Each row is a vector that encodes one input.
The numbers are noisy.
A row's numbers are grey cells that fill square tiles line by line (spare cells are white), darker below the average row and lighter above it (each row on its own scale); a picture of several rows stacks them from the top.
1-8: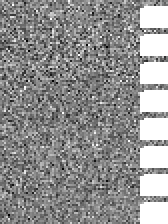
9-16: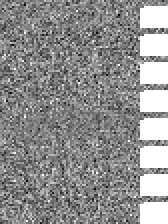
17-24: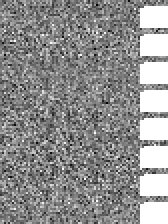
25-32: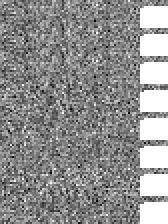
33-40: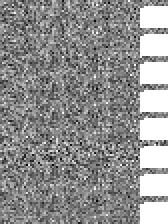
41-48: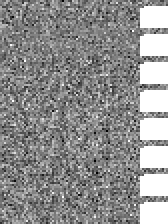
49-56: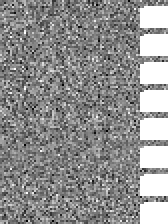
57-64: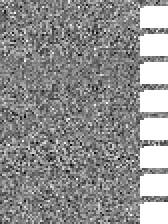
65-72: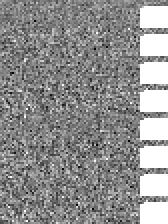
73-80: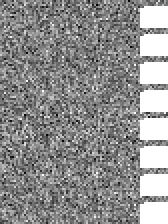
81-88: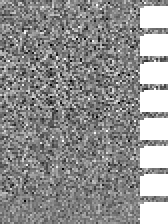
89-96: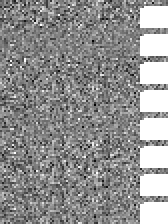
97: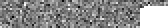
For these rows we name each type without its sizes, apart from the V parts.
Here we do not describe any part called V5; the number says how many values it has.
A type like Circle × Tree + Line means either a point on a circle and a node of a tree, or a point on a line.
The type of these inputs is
List(Bool × V5).
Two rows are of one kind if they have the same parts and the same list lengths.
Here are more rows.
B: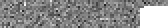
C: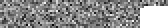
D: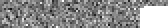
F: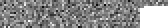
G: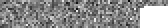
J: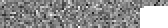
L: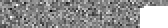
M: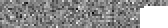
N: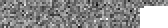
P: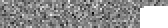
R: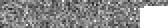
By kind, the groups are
B, F, N
C
D, G, J, L, M, P, R

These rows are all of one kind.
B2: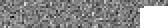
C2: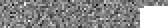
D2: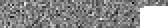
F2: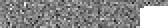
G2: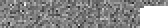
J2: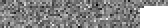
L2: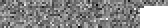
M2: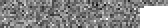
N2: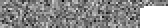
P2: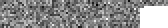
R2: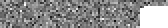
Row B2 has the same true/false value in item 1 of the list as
C2, D2 and N2.
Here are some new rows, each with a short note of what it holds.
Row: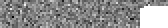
a list of one item
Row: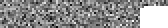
the empty list
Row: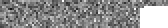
a list of two items
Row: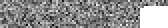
the empty list
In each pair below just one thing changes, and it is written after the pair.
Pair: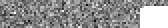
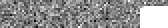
the true/false value in item 1 of the list
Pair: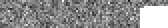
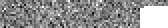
the value of V5 in item 1 of the list
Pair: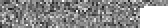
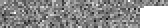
the value of V5 in item 1 of the list
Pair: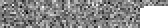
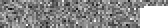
the true/false value in item 1 of the list
